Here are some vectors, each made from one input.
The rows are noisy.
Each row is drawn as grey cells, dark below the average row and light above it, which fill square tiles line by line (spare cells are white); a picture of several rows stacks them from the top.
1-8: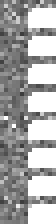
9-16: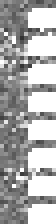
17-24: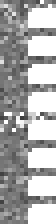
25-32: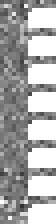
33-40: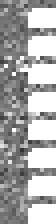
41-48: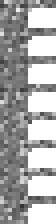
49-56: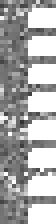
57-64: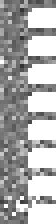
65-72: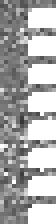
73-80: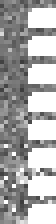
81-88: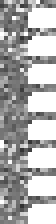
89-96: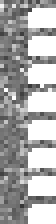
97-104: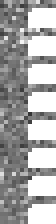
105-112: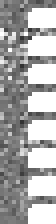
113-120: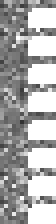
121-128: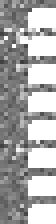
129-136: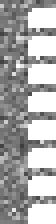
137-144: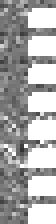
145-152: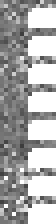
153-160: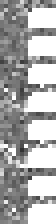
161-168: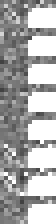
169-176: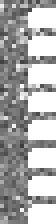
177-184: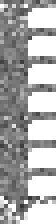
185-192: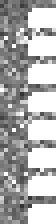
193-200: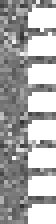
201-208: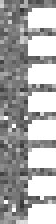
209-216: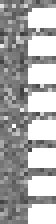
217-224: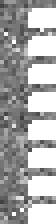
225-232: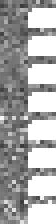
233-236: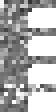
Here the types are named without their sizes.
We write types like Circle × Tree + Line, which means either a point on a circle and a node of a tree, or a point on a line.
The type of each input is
Bool × Bool × Bool + Line × Line + Unit.
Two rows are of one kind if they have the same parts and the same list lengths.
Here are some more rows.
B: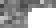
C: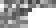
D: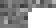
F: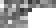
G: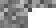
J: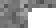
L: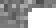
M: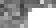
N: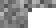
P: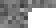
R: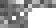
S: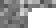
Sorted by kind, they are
B, D, M, P
C, F, G, J, L, N, S
R

